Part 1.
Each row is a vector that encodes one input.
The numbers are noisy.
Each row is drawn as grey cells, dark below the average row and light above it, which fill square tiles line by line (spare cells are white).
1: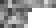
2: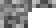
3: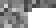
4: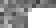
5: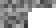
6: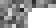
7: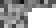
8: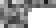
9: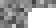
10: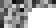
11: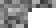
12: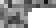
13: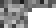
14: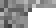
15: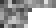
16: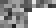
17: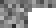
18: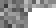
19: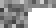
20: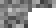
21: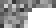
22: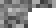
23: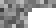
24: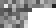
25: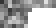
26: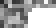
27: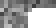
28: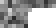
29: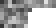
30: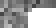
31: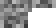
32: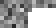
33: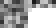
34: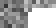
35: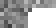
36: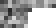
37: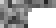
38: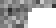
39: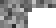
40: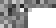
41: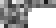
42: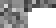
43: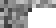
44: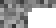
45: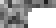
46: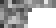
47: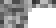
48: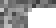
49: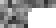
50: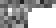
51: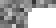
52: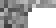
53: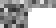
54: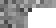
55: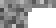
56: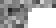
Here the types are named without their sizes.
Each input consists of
three true/false values.
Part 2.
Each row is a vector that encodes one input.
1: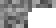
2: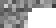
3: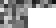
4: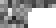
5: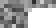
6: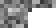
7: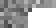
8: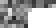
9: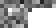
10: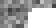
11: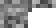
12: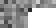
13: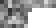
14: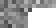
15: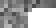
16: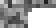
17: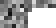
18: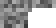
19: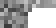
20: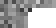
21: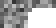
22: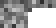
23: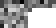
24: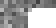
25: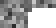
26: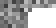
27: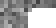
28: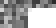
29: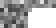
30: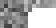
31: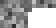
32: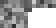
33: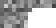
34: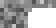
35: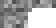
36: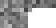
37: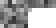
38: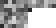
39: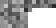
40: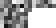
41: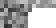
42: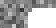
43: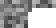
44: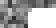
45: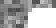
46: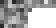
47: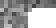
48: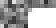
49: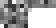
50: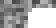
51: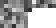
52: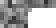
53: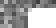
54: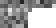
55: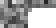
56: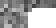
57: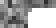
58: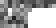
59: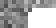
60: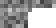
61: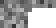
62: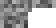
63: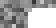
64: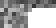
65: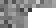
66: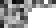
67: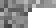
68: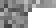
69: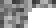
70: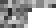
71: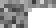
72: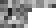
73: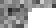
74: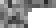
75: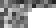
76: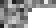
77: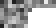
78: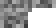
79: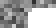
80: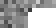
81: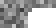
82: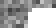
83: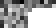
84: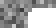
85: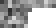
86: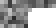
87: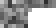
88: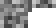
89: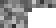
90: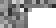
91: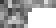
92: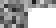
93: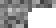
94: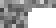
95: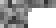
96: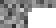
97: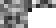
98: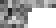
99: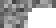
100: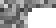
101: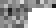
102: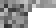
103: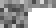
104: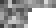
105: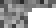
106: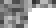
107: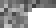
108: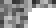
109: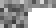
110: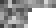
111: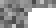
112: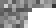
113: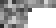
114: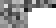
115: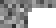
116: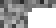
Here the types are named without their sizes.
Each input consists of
three true/false values.
